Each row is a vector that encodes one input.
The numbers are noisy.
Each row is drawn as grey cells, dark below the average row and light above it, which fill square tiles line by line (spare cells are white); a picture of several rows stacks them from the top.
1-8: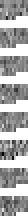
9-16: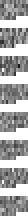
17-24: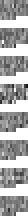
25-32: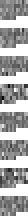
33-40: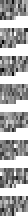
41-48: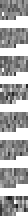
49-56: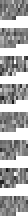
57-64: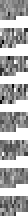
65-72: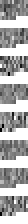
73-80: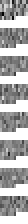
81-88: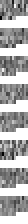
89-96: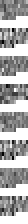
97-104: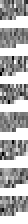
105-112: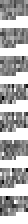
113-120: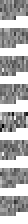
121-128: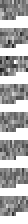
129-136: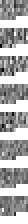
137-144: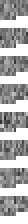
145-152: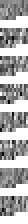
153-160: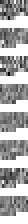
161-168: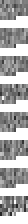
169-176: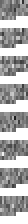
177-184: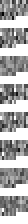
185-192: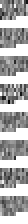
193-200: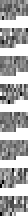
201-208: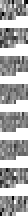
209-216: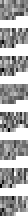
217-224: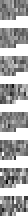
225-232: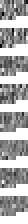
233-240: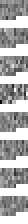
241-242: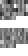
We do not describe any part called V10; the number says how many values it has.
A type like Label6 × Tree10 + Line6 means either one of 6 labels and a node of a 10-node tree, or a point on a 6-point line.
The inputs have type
Bool × V10 + Tree7 + Unit.
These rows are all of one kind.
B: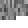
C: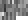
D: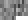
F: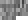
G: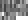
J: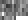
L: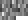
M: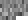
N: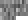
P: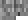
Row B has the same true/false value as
C, F, N and P.
